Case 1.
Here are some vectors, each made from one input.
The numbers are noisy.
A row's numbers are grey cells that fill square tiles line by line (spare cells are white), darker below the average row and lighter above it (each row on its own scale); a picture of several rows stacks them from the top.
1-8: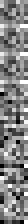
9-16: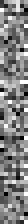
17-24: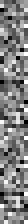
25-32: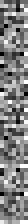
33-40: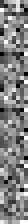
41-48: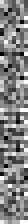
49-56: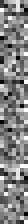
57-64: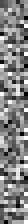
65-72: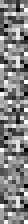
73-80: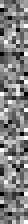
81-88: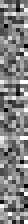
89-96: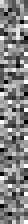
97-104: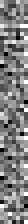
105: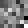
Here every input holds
three true/false values.
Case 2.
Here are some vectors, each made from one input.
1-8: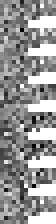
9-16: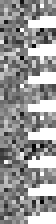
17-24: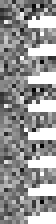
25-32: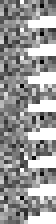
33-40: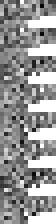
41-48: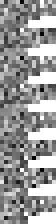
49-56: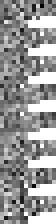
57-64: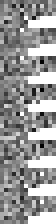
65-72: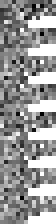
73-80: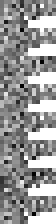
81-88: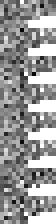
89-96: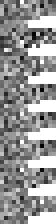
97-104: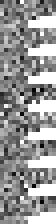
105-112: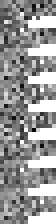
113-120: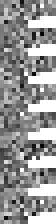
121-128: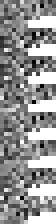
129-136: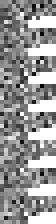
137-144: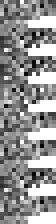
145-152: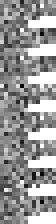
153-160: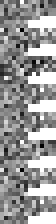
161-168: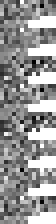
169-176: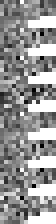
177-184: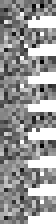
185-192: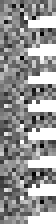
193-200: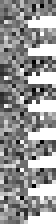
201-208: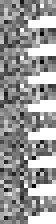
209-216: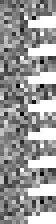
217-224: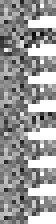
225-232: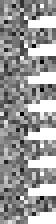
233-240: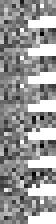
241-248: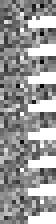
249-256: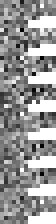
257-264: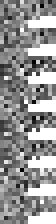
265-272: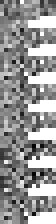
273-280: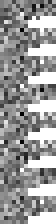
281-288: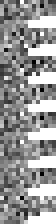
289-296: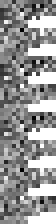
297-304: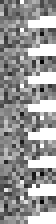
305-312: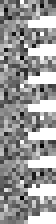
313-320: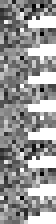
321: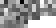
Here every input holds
a point on a 14-point line.
